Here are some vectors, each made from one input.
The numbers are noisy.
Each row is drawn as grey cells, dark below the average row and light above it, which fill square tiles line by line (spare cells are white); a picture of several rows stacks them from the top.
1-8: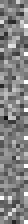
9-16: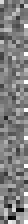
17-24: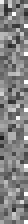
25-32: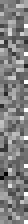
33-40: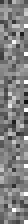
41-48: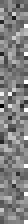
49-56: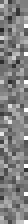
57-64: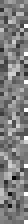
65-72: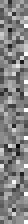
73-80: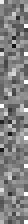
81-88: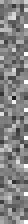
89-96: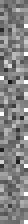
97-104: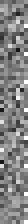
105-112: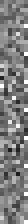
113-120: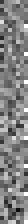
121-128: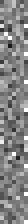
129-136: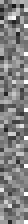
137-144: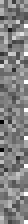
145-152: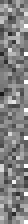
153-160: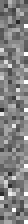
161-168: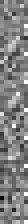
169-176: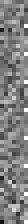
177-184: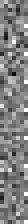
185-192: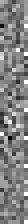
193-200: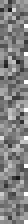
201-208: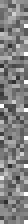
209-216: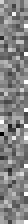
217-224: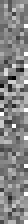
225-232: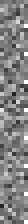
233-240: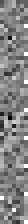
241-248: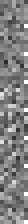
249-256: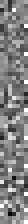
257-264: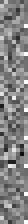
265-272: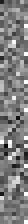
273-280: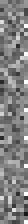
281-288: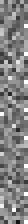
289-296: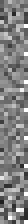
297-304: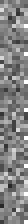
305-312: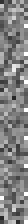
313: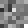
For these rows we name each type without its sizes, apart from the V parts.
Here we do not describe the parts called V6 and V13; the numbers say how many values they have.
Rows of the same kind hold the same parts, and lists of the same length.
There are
5 kinds of row.
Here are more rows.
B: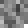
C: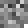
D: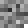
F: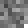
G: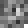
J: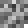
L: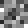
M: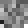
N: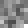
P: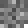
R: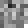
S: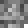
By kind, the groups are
B, N
C
D
F, G, L, M, P, S
J, R

